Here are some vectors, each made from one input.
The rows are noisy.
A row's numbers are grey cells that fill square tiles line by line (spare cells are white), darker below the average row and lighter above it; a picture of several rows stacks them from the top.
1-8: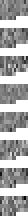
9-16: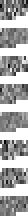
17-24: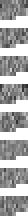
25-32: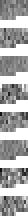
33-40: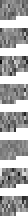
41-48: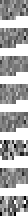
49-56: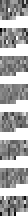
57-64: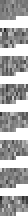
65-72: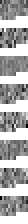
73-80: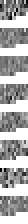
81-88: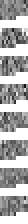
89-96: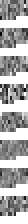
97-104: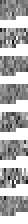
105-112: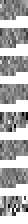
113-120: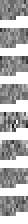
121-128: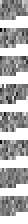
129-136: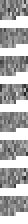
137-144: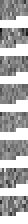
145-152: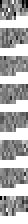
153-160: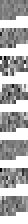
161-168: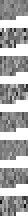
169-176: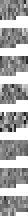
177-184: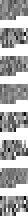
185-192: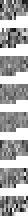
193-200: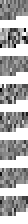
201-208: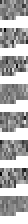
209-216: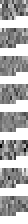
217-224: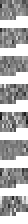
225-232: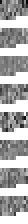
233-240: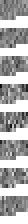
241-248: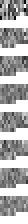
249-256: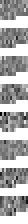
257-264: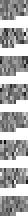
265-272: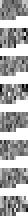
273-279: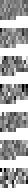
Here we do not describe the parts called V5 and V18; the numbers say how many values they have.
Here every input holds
a true/false value and a value of V18, together with either a node of a 9-node tree, or a value of V5.
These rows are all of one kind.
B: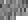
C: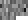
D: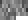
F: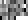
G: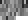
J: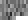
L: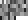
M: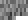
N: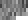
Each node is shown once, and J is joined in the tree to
B, D, F and N.
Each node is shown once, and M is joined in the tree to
B.
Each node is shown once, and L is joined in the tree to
D.
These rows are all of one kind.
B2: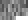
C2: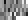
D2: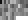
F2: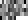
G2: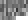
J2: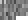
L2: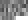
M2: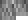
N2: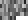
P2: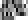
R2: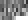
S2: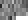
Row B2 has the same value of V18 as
F2, L2 and M2.
